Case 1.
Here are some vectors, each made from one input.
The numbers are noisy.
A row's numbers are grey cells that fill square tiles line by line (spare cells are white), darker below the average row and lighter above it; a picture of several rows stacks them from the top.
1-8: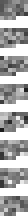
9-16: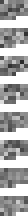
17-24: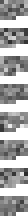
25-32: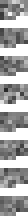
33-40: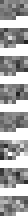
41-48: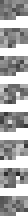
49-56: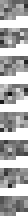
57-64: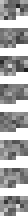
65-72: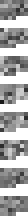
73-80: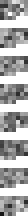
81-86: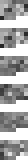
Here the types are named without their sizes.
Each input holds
either a fixed value, or a node of a tree.
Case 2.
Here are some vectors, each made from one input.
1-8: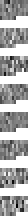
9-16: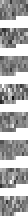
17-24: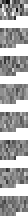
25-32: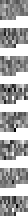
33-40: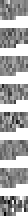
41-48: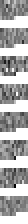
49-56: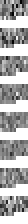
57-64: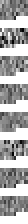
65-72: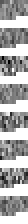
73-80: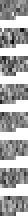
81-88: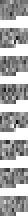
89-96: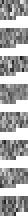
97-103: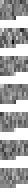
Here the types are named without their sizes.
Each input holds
five true/false values.
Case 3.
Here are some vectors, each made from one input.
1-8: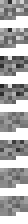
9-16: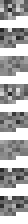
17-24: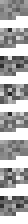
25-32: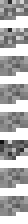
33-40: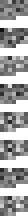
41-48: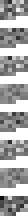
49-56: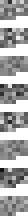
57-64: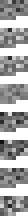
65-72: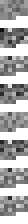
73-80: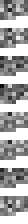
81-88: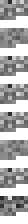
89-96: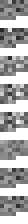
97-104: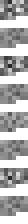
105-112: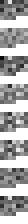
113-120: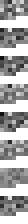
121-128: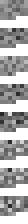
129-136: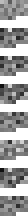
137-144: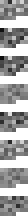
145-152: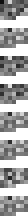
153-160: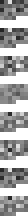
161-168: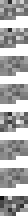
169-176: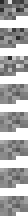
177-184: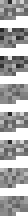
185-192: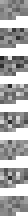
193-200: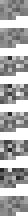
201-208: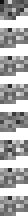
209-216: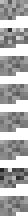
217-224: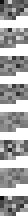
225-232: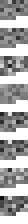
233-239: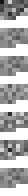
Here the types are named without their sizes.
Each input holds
a point on a line.
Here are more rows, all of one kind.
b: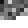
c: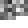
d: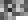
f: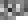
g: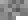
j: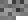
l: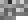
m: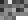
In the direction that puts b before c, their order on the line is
b, m, j, g, l, c, d, f.
